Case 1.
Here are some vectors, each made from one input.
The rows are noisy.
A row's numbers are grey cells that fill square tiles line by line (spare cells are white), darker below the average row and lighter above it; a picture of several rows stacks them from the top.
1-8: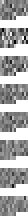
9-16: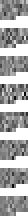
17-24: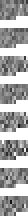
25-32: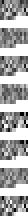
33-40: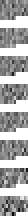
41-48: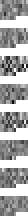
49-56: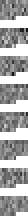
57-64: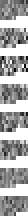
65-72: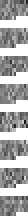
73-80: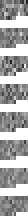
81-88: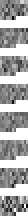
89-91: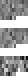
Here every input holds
either a point on a 5-point line and a true/false value, or a point on a 7-point line.
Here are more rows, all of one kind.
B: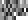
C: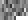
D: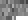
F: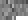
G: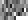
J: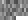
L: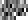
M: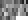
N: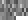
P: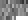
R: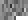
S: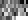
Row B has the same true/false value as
J, M and N.
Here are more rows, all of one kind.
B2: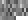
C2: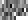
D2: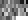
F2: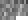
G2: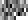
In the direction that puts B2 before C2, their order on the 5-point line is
F2, D2, G2, B2, C2.
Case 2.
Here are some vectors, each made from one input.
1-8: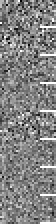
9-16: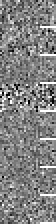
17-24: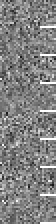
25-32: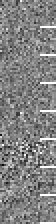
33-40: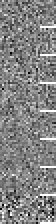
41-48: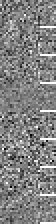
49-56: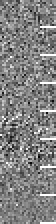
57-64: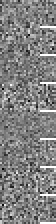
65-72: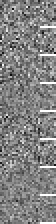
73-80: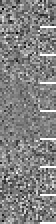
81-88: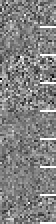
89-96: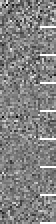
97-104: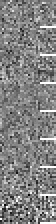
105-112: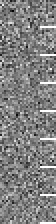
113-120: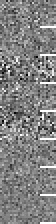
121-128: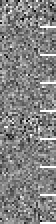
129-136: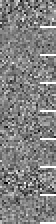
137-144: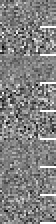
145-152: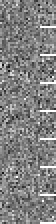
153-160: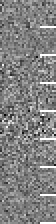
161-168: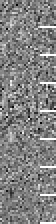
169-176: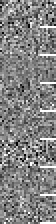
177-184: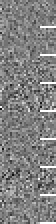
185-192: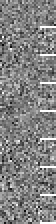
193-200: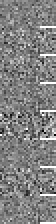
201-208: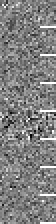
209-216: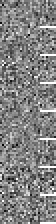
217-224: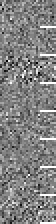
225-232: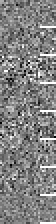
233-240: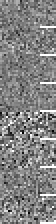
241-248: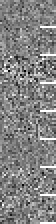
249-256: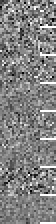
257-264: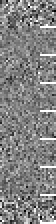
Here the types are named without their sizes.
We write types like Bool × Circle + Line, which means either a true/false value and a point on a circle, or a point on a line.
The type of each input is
(Bool × Bool × Bool × Bool + Unit) × Line × Line + Tree.
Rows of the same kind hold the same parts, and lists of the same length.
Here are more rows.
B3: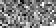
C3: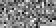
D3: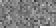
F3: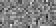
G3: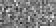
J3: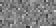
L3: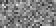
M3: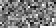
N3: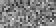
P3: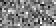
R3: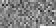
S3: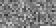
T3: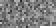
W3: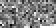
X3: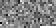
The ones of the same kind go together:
B3, C3, P3
D3, F3, G3, J3, L3, M3, R3, T3
N3, S3, W3, X3

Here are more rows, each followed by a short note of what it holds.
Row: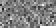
a point on each of two lines
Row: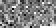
a node of a tree
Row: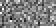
a point on each of two lines and four true/false values
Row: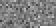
a point on each of two lines
